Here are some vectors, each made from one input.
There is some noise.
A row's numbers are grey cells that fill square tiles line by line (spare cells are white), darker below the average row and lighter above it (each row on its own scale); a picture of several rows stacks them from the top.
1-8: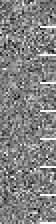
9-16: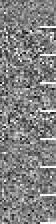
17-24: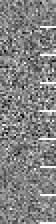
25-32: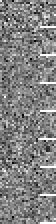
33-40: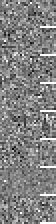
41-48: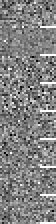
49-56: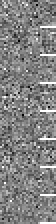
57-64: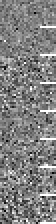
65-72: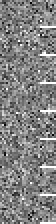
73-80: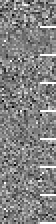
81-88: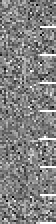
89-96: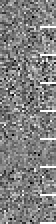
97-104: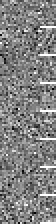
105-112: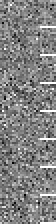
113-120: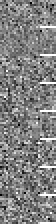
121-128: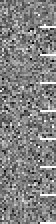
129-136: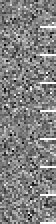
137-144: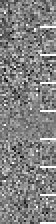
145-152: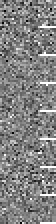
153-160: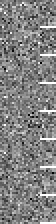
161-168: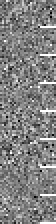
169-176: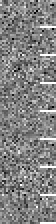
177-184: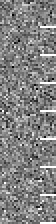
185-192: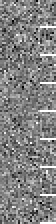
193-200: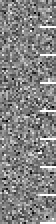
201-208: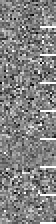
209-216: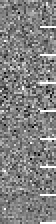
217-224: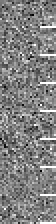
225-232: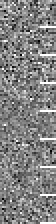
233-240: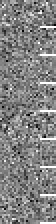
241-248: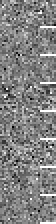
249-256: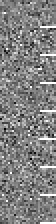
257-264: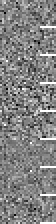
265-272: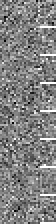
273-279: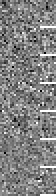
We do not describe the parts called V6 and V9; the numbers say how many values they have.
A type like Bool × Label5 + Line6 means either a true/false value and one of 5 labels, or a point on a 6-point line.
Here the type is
Bool × Circle10 × (Tree11 + V9) + V6.
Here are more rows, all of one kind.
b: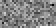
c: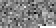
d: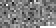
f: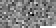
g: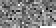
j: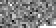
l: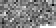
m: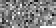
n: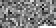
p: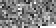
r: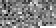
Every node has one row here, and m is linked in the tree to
p.
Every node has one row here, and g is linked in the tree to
b and j.
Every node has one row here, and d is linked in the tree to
f.
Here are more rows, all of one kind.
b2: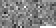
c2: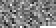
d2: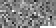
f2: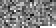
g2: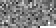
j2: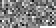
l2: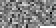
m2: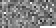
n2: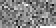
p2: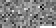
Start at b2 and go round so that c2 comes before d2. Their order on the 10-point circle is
b2, g2, c2, j2, l2, f2, n2, m2, d2, p2.
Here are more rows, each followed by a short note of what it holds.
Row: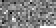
a point on a 10-point circle, a node of an 11-node tree and a true/false value
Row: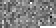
a point on a 10-point circle, a true/false value and a value of V9
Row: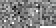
a value of V6
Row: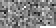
a point on a 10-point circle, a node of an 11-node tree and a true/false value
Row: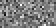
a point on a 10-point circle, a true/false value and a value of V9
